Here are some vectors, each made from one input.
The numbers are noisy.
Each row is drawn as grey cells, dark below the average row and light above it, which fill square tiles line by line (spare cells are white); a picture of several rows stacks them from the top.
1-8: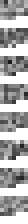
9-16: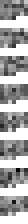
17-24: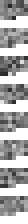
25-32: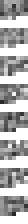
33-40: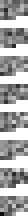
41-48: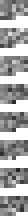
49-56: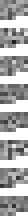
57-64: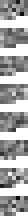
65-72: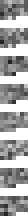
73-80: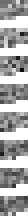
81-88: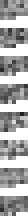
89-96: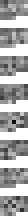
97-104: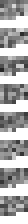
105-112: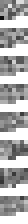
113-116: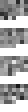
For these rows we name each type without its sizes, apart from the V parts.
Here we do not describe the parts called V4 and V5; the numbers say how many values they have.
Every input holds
a label, a true/false value, a value of V4 and a value of V5.
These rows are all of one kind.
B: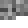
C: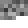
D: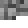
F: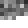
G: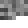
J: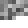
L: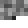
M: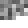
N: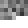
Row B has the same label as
C and F.
